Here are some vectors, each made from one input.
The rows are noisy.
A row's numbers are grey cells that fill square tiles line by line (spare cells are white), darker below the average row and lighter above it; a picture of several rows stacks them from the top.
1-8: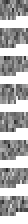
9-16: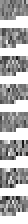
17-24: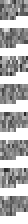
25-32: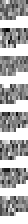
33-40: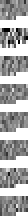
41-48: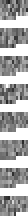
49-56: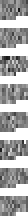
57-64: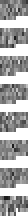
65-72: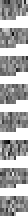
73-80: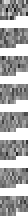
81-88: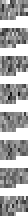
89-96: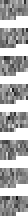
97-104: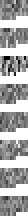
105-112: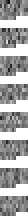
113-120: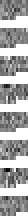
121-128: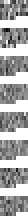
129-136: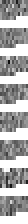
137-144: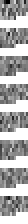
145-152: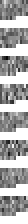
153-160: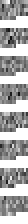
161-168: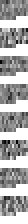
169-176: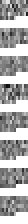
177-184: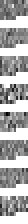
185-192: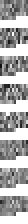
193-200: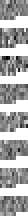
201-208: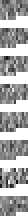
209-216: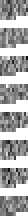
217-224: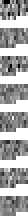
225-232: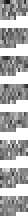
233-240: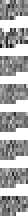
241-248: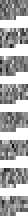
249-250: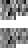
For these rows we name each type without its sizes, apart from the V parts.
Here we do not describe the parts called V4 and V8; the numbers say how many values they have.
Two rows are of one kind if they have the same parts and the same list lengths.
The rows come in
2 kinds.
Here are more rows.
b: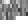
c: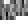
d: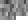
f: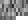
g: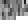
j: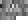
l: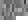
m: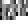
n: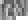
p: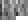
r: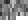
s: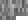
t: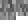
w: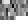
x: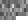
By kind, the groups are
b, d, f, g, l, n, t, w
c, j, m, p, r, s, x

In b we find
a point on a circle, a true/false value and a value of V8.
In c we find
a value of V4 and a value of V8.
